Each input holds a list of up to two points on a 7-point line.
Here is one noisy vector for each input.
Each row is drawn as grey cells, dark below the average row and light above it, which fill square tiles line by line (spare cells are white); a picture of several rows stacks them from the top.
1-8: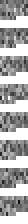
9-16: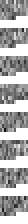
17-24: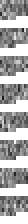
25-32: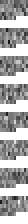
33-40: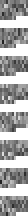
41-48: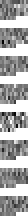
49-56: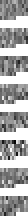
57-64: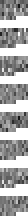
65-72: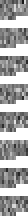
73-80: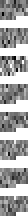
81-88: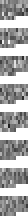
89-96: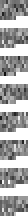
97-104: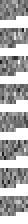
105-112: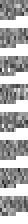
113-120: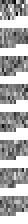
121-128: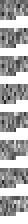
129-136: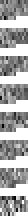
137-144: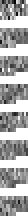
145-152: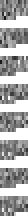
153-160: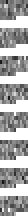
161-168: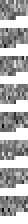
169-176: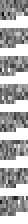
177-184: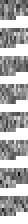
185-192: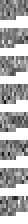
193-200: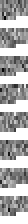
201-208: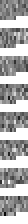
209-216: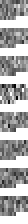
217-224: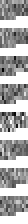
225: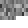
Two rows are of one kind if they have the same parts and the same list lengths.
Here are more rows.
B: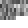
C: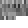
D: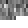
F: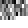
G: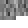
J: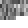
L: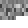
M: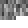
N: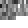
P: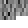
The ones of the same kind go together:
B, J, L, N
C, D, G, M, P
F

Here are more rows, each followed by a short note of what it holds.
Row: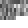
a list of one item
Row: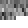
a list of two items
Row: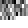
the empty list
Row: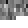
a list of two items
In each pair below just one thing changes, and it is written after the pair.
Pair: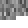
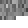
the place on the 7-point line in item 2 of the list
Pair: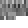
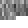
the place on the 7-point line in item 2 of the list
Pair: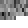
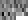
the place on the 7-point line in item 2 of the list
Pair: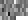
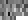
the place on the 7-point line in item 1 of the list
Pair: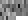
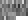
the place on the 7-point line in item 1 of the list
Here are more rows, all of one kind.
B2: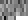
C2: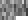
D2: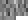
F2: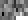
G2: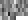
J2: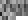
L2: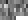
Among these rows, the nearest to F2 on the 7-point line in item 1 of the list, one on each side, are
B2 and L2.
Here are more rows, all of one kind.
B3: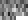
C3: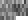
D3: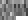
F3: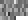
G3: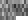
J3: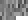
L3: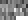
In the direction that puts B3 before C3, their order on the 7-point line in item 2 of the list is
B3, D3, F3, L3, G3, C3, J3.
